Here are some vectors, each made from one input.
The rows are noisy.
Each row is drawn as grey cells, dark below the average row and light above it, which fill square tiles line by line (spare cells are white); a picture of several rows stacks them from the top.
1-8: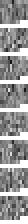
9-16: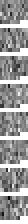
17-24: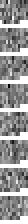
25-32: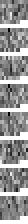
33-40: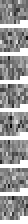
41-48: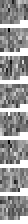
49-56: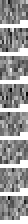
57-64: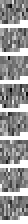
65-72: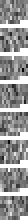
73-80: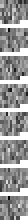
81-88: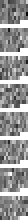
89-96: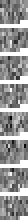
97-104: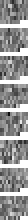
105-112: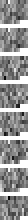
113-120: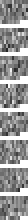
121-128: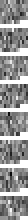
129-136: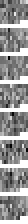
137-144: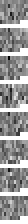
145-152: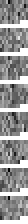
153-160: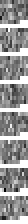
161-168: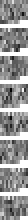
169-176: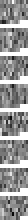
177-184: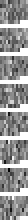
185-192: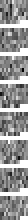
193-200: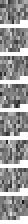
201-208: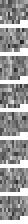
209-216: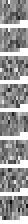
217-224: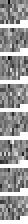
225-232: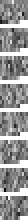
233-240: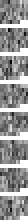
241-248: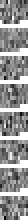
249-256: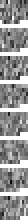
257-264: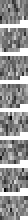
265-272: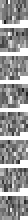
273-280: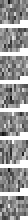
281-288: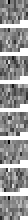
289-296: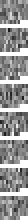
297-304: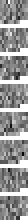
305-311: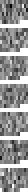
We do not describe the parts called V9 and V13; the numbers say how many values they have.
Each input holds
a value of V9 and a value of V13, together with either a point on a 6-point circle, or one of 8 labels.
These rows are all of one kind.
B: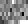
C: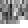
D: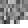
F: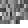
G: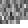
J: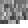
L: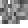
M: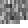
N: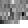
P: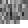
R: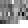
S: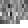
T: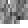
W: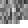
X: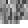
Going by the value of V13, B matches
F, N, T and W.
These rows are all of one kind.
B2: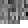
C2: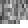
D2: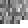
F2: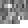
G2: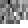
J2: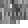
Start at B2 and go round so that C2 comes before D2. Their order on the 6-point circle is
B2, J2, F2, C2, D2, G2.
